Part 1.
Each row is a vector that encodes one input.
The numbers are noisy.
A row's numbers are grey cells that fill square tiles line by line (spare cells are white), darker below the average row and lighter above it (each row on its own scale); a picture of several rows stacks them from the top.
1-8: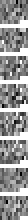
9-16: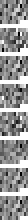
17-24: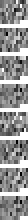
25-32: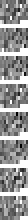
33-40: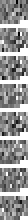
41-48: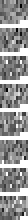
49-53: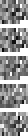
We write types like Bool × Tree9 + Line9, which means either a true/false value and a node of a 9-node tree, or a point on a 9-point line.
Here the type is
Bool × Tree7.
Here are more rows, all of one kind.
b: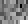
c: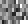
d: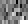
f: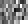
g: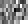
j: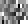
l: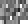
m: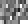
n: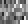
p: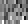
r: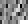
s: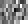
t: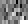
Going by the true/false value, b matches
d, p, r and t.
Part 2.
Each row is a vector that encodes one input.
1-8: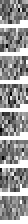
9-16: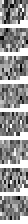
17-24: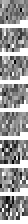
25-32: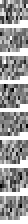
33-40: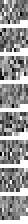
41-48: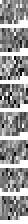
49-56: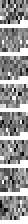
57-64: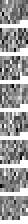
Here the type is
Bool × Bool × Bool × Bool × Line4 × Line5.
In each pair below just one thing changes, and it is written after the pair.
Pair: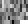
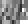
the place on the 4-point line
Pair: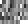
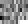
the place on the 5-point line
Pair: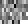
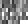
the place on the 5-point line
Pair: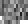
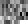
the place on the 5-point line
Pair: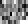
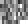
the place on the 5-point line
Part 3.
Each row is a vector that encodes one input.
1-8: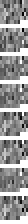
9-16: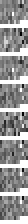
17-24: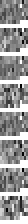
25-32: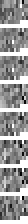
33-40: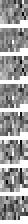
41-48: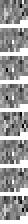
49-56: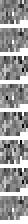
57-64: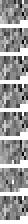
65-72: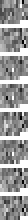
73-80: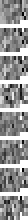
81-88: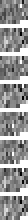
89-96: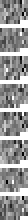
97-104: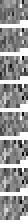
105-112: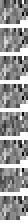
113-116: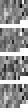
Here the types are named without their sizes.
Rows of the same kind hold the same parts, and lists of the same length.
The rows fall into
2 kinds.
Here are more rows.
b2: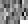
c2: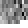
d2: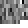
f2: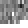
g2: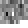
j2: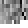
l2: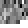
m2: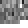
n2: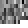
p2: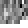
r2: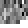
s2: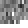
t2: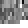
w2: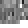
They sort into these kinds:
b2, c2, f2, g2, j2, l2, p2, r2, s2
d2, m2, n2, t2, w2

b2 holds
four true/false values.
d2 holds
a node of a tree.
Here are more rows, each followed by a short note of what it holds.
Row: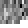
four true/false values
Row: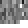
a node of a tree
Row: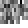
four true/false values
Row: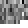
a node of a tree
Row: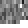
a node of a tree
